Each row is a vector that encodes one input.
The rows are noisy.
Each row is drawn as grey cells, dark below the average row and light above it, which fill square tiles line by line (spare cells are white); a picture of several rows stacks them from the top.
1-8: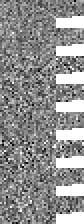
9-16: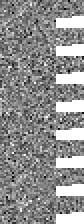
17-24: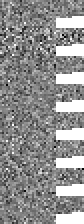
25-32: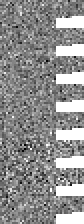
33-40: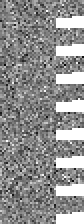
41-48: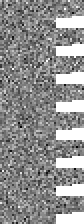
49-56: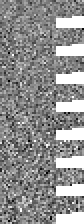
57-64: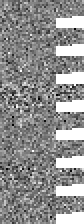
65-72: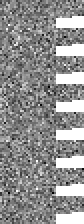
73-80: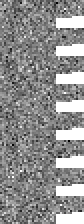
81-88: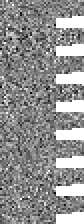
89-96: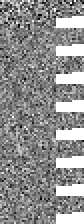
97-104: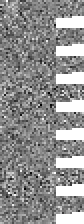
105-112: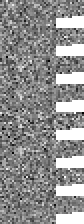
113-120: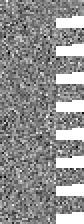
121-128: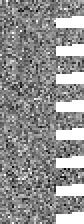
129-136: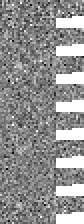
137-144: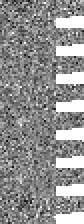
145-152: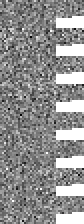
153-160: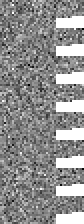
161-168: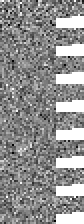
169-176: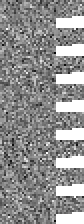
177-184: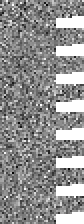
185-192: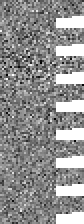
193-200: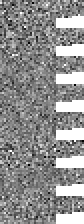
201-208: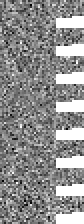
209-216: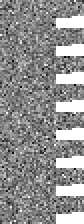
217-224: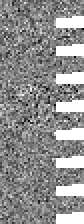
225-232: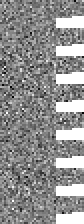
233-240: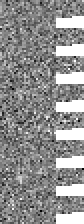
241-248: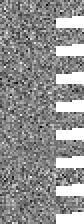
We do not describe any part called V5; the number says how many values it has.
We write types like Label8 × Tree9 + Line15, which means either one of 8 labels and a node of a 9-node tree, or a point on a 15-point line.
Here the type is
(Line6 + V5) × (Line7 + Line9).
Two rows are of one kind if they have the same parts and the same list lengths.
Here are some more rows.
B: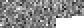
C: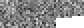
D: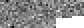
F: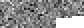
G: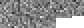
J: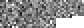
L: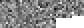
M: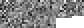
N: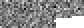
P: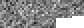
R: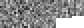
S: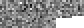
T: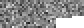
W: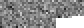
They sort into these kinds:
B, M
C, F, J, N, R, S, T
D, G, L
P, W

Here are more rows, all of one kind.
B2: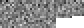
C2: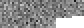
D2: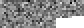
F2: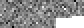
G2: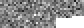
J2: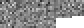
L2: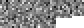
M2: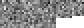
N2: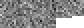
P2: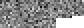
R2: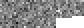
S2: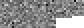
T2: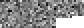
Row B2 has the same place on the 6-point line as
F2, J2 and S2.
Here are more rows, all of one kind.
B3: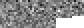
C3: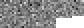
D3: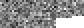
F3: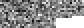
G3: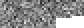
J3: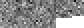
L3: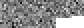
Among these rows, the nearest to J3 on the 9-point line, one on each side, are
C3 and G3.
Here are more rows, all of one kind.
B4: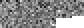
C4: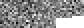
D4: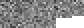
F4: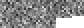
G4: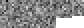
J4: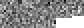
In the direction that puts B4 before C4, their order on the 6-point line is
J4, F4, B4, G4, D4, C4.
